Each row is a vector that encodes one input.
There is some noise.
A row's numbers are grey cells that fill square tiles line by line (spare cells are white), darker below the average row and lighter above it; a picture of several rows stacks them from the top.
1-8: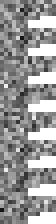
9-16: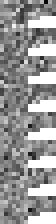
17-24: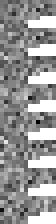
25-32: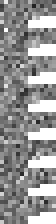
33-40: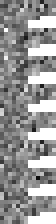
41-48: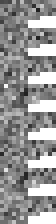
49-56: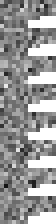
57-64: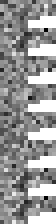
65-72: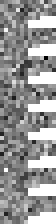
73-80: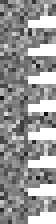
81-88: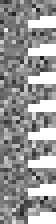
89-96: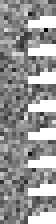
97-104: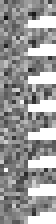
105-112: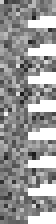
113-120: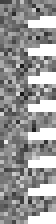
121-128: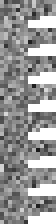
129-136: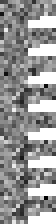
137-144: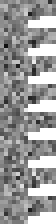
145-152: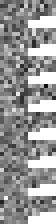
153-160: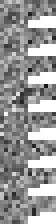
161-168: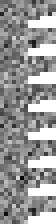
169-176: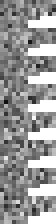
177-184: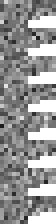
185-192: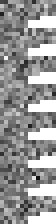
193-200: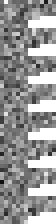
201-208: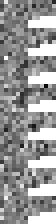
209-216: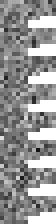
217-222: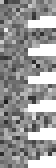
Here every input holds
a point on a 16-point circle.
